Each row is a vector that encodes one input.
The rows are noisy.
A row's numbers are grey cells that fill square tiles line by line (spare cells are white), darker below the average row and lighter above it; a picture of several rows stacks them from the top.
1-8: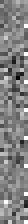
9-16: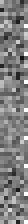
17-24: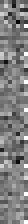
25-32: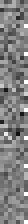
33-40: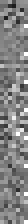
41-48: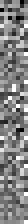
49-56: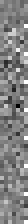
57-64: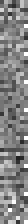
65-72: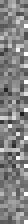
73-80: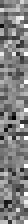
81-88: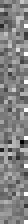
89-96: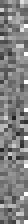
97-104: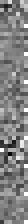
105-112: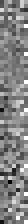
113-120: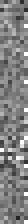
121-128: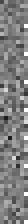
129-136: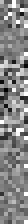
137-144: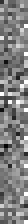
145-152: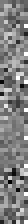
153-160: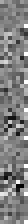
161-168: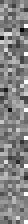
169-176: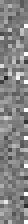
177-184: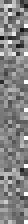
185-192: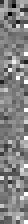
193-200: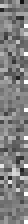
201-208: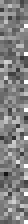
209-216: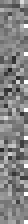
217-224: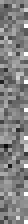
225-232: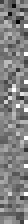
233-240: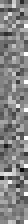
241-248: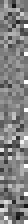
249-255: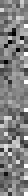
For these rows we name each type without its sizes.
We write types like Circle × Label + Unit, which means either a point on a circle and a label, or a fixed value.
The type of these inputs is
(Bool × Bool × Bool × Bool + Line) × Line.
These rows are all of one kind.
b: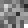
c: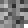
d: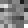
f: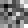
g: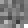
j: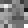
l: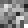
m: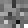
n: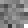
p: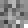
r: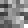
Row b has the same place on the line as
g, l, m and n.
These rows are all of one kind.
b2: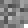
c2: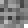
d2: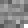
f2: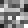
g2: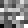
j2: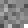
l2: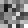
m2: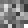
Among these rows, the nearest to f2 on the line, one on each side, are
b2 and d2.
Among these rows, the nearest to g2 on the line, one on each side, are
c2 and m2.
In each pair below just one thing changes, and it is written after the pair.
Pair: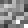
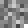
the place on the line
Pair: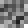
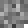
one of the four true/false values
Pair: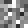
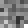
the place on the line
